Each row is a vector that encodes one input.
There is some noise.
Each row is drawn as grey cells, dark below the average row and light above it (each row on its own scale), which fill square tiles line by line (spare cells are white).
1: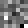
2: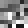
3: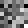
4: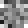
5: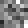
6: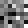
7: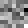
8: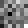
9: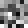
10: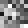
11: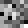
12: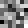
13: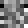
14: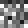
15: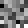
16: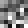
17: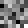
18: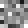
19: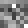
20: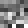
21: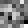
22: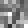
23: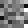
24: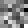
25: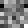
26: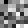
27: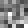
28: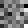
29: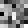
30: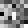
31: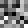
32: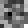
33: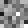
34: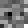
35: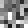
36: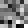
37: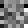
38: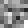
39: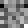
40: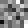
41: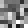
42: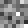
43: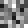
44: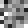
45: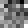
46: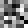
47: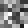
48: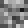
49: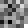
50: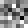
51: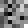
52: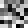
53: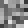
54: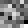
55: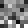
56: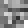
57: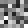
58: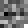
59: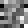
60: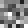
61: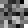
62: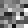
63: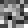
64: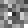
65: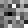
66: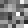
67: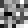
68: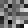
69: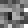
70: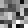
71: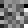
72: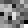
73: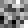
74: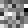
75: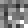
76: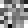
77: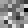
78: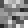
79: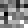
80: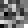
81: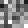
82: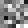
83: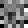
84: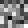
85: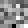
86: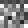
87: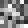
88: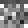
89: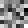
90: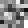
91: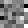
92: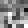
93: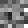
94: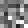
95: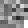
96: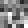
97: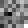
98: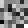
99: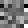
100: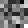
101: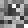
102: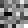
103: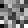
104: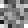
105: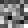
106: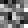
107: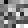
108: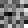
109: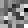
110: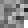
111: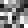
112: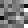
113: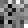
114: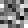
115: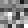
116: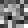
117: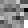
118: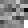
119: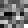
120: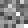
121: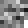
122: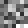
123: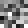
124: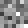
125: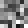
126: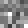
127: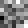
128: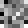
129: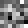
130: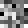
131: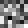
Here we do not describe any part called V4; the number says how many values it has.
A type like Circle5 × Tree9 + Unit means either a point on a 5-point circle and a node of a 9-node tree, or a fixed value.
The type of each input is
Line6 × V4 + Line8.
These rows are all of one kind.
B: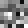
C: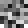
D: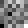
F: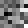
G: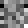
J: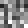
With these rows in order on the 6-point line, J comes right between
D and F.
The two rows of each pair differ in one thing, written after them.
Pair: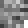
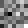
the place on the 6-point line
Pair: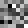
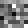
the place on the 6-point line
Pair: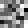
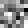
the place on the 6-point line
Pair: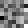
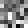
the place on the 6-point line
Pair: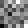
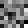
the value of V4
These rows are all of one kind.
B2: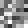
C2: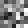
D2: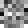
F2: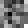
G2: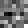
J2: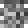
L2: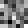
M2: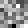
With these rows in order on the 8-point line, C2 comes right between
B2 and M2.
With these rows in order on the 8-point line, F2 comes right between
G2 and J2.
